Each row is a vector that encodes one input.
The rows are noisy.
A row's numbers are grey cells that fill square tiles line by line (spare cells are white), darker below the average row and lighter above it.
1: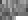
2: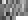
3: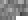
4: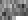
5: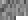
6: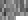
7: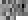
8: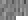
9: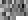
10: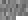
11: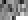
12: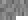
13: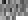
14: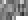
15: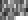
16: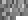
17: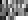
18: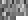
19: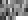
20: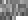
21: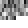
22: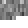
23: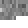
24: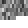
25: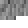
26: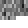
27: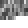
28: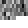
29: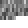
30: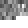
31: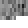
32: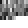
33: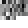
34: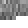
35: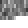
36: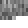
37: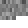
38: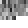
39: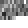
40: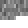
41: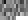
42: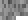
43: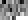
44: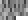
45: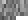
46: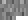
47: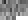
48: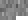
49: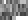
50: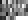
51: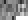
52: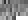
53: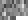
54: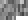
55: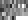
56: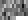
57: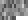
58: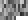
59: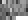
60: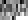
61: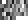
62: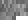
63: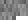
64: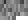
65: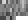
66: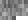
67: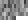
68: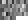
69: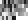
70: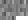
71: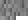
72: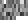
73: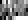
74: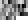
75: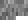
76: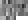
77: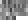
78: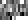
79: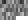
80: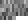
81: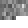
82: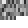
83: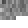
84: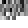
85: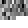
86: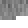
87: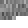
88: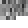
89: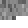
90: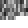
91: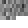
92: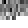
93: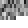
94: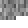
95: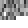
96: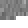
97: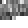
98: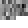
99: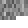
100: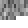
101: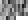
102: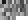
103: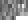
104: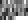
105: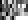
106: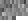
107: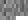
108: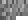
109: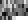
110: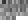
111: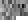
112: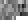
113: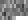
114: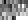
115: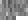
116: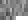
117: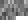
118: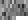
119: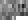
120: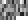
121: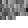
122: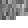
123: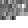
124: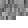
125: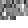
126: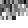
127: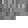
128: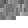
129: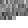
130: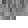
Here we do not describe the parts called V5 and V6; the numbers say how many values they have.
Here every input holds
a true/false value and a value of V6, together with either a node of a 7-node tree, or a value of V5.
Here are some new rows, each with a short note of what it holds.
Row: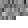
a node of a 7-node tree, a true/false value and a value of V6
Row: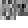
a node of a 7-node tree, a true/false value and a value of V6
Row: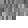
a node of a 7-node tree, a true/false value and a value of V6
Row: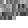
a true/false value, a value of V5 and a value of V6
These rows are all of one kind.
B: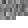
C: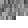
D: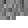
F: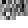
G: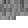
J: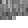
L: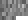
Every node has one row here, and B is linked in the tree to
D and L.
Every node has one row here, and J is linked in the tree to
D and F.
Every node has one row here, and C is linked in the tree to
D and G.
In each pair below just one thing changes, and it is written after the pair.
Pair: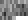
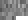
the true/false value
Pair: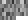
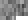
the value of V6
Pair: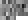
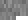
the true/false value
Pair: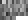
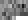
the true/false value
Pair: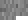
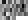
the value of V6
